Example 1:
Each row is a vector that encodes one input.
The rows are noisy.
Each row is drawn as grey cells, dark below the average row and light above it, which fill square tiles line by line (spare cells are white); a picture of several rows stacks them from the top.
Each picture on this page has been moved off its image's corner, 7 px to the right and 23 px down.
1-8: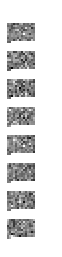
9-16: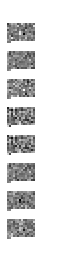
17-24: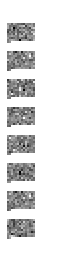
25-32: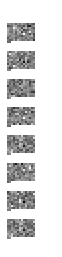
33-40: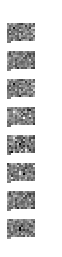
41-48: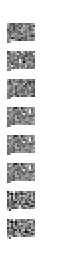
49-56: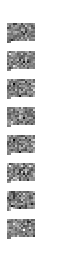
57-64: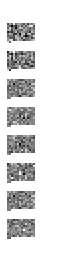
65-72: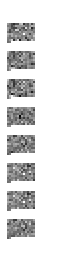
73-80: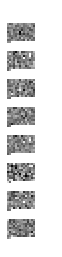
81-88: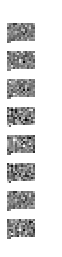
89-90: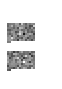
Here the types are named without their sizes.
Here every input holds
either a fixed value, or a node of a tree.
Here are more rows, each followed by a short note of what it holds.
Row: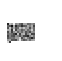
a fixed value
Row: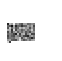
a fixed value
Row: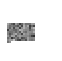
a node of a tree
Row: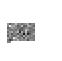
a node of a tree
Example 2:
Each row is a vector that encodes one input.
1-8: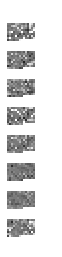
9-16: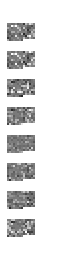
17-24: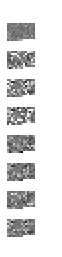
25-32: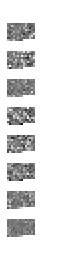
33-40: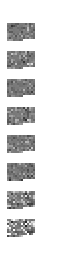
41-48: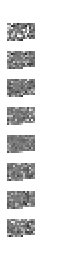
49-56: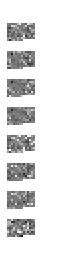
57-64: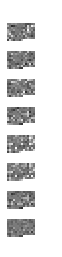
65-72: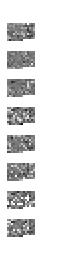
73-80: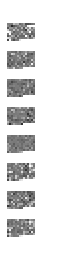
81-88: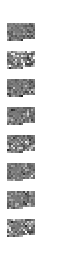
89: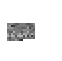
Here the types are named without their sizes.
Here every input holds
a point on a line.
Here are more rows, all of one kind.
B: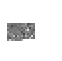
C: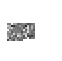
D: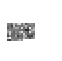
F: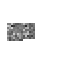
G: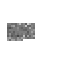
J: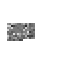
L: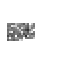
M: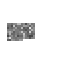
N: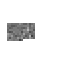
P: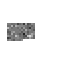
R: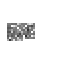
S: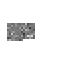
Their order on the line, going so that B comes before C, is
L, P, S, B, R, G, N, M, D, C, F, J.
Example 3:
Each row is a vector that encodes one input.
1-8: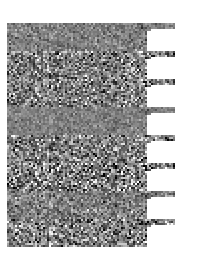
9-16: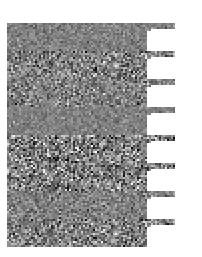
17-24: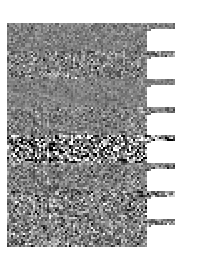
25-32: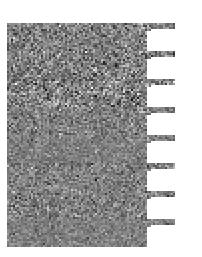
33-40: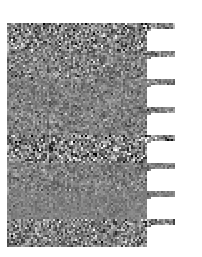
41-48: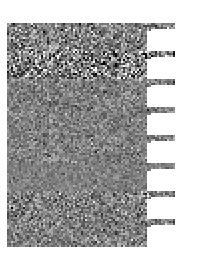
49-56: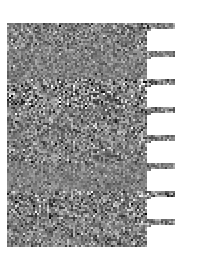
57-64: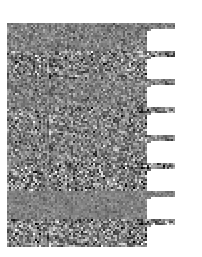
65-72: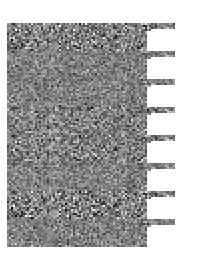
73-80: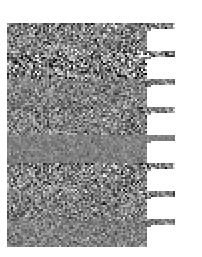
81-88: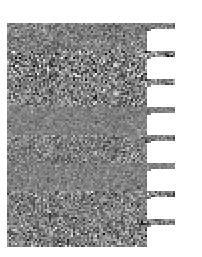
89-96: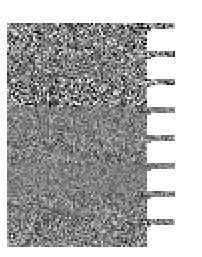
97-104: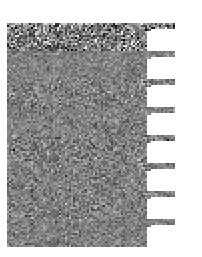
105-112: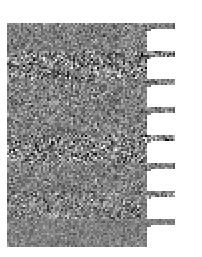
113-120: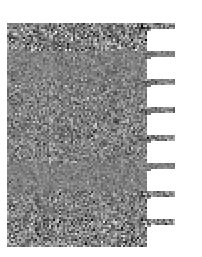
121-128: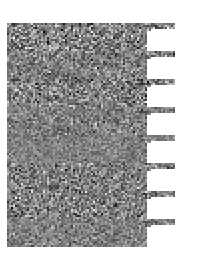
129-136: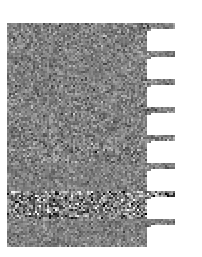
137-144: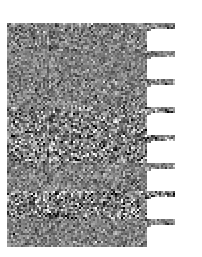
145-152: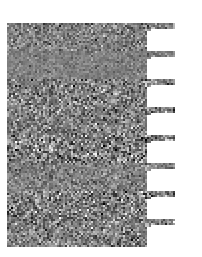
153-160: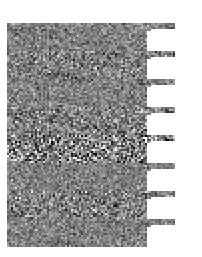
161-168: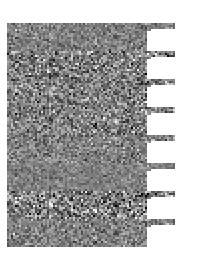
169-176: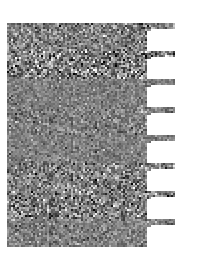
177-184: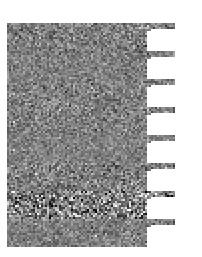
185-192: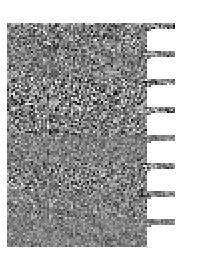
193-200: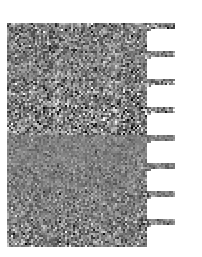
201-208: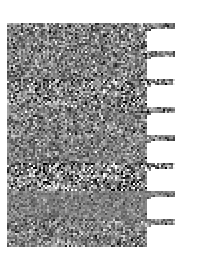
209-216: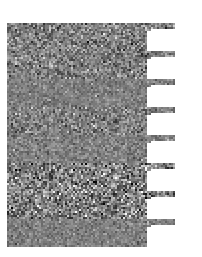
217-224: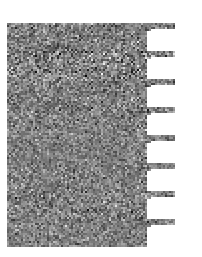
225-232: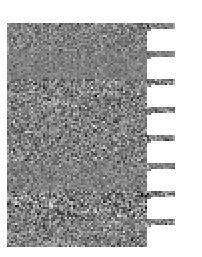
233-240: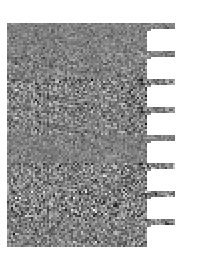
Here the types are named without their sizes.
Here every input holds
either a fixed value, or four true/false values.
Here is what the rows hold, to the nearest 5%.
A few of them hold a fixed value. The rest hold four true/false values.
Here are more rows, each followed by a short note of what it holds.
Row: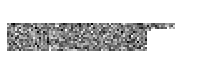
four true/false values
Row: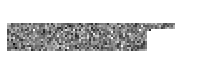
a fixed value
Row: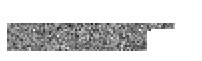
a fixed value
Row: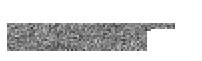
four true/false values
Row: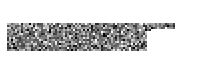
a fixed value
